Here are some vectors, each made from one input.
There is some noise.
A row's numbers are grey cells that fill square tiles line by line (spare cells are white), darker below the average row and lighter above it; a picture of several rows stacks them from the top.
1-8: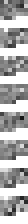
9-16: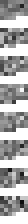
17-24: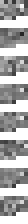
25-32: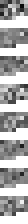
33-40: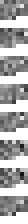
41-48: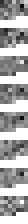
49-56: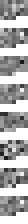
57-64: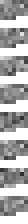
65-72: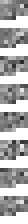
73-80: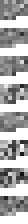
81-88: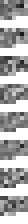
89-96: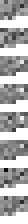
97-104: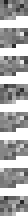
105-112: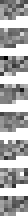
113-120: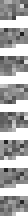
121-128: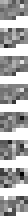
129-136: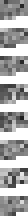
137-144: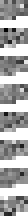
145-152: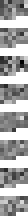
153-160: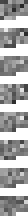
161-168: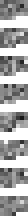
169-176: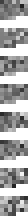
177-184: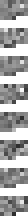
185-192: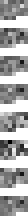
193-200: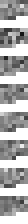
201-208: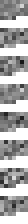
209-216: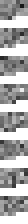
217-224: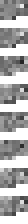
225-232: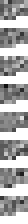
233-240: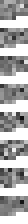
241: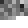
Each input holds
a true/false value, together with either a point on a 6-point line, or a point on a 10-point line.
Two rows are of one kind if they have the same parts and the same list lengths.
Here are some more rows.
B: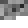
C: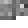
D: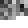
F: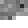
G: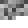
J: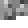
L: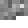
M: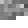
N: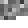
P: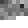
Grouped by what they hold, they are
B, C, D, F, M, P
G, J, L, N

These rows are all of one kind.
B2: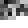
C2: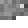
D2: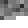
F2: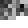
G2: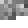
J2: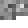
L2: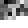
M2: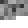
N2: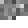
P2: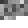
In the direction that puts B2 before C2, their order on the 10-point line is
G2, L2, B2, N2, C2, D2, F2, M2, P2, J2.
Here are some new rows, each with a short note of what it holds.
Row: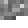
a point on a 6-point line and a true/false value
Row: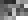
a point on a 6-point line and a true/false value
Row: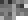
a point on a 6-point line and a true/false value
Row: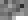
a point on a 10-point line and a true/false value
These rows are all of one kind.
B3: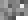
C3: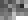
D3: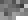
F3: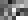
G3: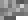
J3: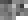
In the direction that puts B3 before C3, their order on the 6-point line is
G3, J3, B3, F3, D3, C3.
